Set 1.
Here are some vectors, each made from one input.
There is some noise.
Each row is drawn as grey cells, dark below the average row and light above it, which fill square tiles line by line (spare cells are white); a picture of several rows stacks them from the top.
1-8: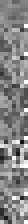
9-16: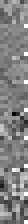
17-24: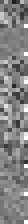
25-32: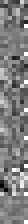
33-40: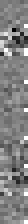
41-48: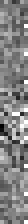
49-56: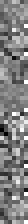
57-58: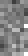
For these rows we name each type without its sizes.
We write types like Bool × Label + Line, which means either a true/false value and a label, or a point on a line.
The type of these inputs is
Line × (Tree + Unit).
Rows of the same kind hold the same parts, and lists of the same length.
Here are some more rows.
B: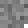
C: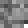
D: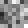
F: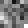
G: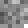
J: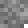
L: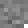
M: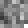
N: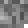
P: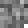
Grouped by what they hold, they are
B, C, D, F, G, N, P
J, L, M

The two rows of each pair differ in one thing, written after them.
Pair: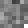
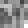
the place on the line
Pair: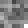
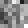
the place on the line
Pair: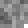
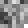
the place on the line
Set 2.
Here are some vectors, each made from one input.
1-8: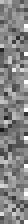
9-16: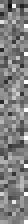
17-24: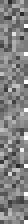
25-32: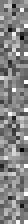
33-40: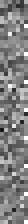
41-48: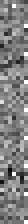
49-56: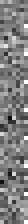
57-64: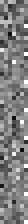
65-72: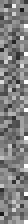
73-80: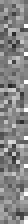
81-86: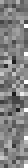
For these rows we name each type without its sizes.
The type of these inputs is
(Bool × Bool × Bool × Bool + Unit) × Line.
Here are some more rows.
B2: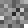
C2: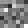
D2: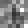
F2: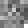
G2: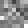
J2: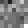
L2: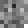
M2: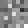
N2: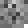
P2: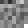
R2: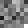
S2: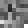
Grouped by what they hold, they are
B2, C2, D2, F2, G2, J2, L2, M2, N2, P2, R2
S2

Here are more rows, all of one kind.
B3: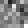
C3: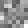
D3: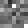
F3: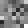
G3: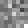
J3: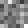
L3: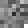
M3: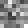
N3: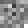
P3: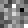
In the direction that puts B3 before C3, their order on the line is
P3, D3, B3, L3, N3, C3, F3, G3, J3, M3.
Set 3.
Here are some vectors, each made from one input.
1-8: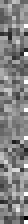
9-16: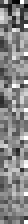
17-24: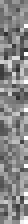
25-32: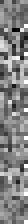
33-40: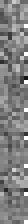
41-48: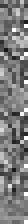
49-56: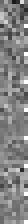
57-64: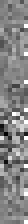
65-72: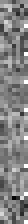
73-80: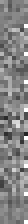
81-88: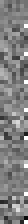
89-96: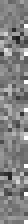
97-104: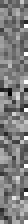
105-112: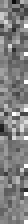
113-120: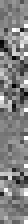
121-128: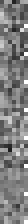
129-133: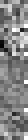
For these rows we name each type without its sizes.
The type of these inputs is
List(Line).
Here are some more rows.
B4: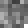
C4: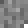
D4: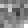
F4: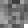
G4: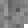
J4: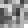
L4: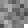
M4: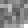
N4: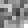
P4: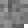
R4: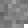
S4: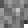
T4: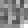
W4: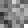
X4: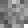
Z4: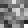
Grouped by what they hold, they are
B4, F4, G4, P4
C4, D4, J4, L4, M4, N4, R4, S4, W4, X4, Z4
T4

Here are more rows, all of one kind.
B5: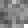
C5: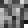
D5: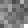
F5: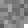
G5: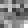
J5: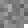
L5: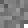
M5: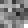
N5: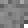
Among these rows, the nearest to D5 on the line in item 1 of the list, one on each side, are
B5 and F5.
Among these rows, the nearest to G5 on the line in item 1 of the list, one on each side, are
L5 and M5.
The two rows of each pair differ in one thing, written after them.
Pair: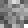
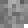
the place on the line in item 1 of the list
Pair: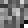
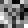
the place on the line in item 1 of the list
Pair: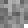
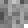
the place on the line in item 1 of the list
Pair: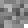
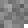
the place on the line in item 2 of the list
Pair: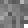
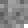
the place on the line in item 1 of the list
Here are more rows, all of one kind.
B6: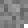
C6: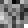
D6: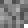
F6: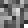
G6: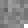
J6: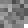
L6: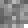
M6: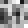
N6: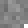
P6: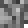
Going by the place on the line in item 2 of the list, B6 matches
C6, D6, F6 and J6.
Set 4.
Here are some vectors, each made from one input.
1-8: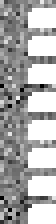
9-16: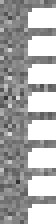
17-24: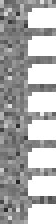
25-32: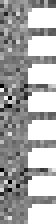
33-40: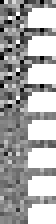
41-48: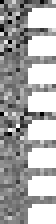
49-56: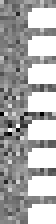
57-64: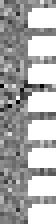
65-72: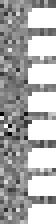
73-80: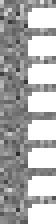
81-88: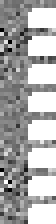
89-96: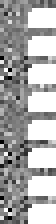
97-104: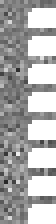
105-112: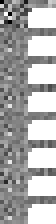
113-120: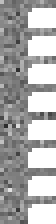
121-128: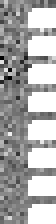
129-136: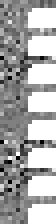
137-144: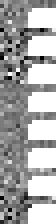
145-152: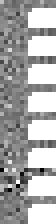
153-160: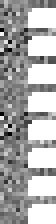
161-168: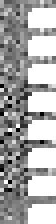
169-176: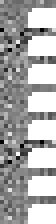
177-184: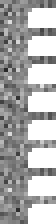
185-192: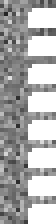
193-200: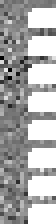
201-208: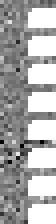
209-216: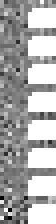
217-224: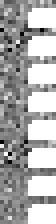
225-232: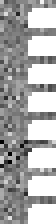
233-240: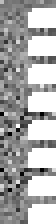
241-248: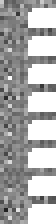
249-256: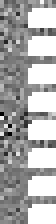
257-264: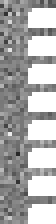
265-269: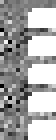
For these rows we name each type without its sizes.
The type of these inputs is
Bool × Line.
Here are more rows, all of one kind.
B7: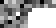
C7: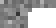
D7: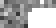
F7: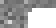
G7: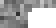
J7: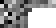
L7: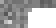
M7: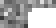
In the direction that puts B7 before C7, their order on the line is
B7, L7, F7, C7, J7, G7, D7, M7.
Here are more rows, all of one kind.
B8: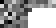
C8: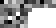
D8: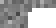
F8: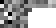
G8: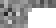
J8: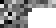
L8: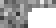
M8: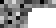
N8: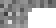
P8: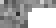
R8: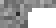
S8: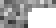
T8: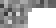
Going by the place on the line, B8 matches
J8 and P8.
